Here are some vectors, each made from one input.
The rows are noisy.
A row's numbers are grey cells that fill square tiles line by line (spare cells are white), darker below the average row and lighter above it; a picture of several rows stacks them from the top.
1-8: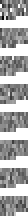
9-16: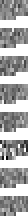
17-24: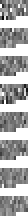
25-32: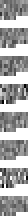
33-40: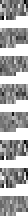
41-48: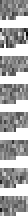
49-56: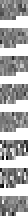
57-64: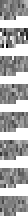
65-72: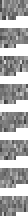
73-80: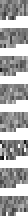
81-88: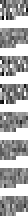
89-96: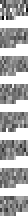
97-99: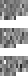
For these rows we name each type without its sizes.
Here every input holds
either a point on a line, or a node of a tree and four true/false values.
